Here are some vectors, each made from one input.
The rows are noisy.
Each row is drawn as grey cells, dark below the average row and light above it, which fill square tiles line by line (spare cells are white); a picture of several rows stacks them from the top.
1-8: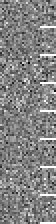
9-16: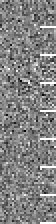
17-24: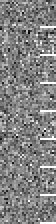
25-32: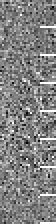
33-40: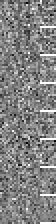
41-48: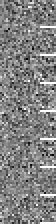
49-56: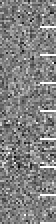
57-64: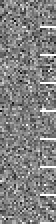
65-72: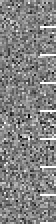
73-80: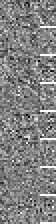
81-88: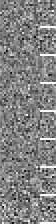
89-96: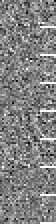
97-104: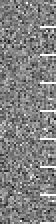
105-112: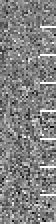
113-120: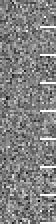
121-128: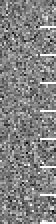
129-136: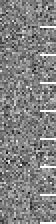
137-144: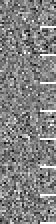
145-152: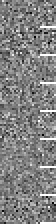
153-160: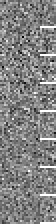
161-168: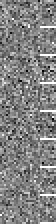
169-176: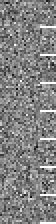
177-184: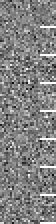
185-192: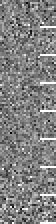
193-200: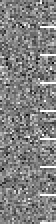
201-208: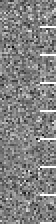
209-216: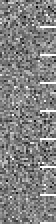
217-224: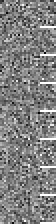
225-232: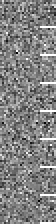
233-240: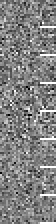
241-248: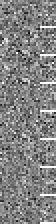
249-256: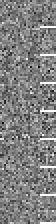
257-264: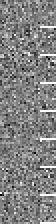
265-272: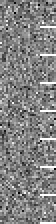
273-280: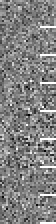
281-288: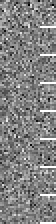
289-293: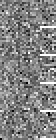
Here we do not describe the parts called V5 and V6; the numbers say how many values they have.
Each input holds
a point on a 7-point line, together with either a node of an 11-node tree and a value of V5, or a value of V6.
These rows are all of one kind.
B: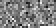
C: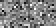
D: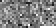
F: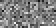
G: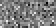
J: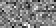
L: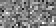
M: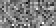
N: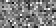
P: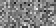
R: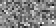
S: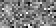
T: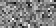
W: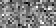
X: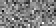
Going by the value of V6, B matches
D, M, N and W.
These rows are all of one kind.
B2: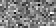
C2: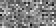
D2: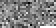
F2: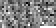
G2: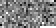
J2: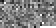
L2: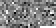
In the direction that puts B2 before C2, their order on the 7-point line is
J2, G2, B2, L2, D2, C2, F2.
